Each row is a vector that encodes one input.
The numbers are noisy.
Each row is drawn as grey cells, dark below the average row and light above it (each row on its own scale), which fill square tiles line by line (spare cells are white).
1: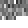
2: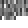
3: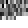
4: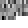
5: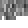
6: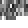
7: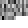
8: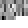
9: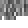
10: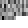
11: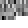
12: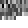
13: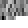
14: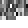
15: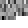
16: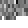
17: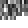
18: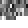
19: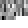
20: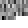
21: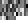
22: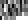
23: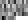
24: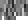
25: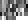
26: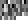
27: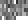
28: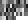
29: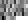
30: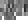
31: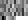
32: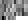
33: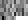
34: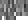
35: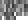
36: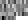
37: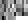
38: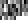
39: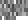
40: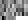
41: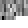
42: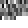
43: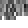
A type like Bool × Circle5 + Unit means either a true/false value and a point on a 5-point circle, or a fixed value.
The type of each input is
Bool × Line6.
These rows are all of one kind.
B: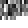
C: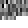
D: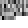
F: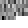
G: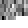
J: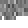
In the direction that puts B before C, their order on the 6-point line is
B, C, G, J, F, D.
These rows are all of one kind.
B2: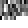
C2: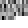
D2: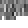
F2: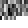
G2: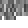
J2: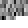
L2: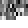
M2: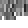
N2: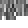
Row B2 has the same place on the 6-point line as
F2 and J2.
